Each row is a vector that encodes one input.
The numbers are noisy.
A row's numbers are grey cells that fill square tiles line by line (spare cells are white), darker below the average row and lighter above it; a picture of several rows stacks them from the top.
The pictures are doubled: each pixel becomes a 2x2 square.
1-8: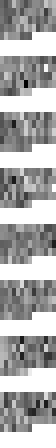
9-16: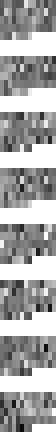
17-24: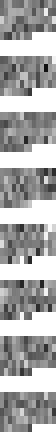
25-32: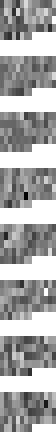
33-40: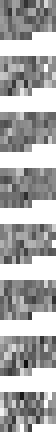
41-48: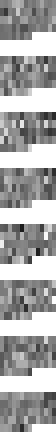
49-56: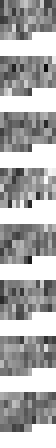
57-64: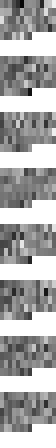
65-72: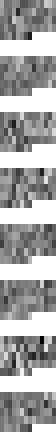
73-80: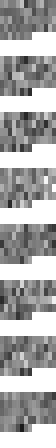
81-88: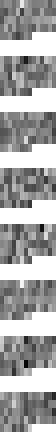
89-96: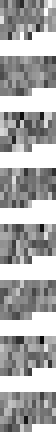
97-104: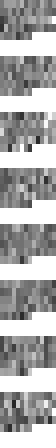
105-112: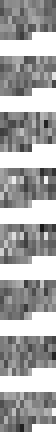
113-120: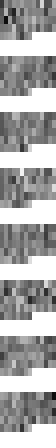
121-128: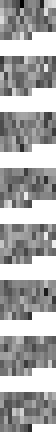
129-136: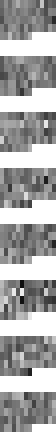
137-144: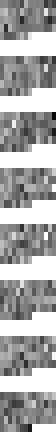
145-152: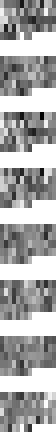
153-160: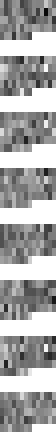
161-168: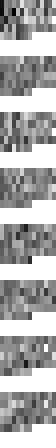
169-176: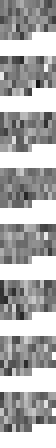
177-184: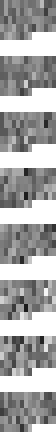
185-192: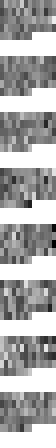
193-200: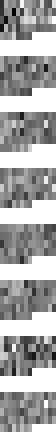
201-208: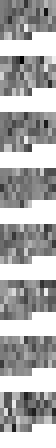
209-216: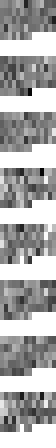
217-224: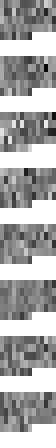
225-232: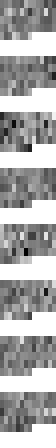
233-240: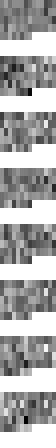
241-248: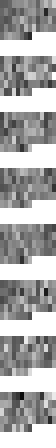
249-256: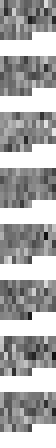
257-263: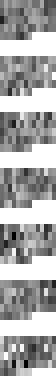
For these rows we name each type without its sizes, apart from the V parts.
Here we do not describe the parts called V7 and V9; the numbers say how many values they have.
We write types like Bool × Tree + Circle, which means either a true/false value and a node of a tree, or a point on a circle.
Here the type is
(Circle × V9 + V7) × List(Line).
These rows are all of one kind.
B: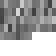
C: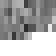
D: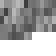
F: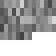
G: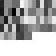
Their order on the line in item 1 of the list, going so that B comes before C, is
D, B, F, G, C.
